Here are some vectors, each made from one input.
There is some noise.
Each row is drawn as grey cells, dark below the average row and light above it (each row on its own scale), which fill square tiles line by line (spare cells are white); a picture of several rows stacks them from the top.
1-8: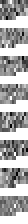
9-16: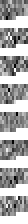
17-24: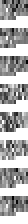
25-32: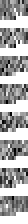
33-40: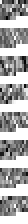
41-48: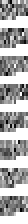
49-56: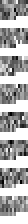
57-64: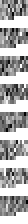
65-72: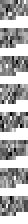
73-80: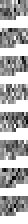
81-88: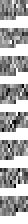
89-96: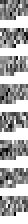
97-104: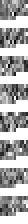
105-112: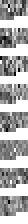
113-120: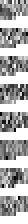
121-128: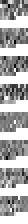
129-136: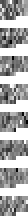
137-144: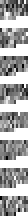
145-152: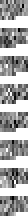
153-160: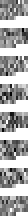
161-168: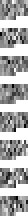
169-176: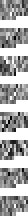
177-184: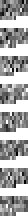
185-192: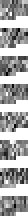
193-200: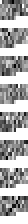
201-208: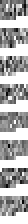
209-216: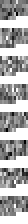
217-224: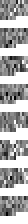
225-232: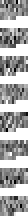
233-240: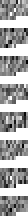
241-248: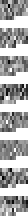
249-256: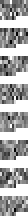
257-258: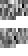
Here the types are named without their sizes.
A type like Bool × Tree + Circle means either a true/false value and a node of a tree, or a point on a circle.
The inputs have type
(Bool × Bool × Bool + Label) × Label.
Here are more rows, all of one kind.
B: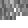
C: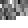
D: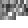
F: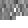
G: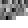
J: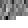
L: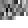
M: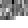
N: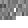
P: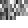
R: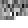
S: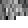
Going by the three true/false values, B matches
C, G, R and S.
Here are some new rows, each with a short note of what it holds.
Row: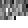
a label and three true/false values
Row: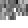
a label and three true/false values
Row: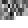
a label and three true/false values
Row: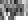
two labels
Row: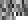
two labels
